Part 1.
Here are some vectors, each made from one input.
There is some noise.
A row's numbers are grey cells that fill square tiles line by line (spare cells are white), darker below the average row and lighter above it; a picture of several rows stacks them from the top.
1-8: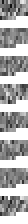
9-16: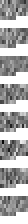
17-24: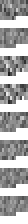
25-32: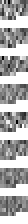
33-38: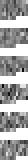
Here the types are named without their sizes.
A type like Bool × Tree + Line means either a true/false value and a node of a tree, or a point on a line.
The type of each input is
Line.
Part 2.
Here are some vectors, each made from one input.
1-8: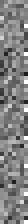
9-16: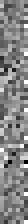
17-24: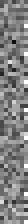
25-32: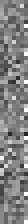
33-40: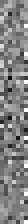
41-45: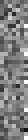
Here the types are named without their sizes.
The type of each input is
Line.
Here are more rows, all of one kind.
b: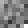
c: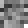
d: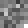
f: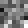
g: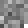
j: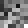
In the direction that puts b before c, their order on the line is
b, c, g, d, f, j.
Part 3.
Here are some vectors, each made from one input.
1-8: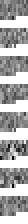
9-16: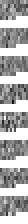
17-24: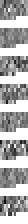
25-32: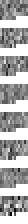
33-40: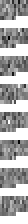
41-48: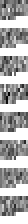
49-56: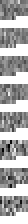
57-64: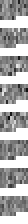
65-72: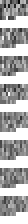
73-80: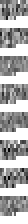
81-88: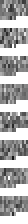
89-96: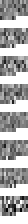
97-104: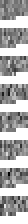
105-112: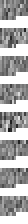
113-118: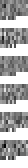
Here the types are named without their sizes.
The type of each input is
Bool × Bool × Bool.
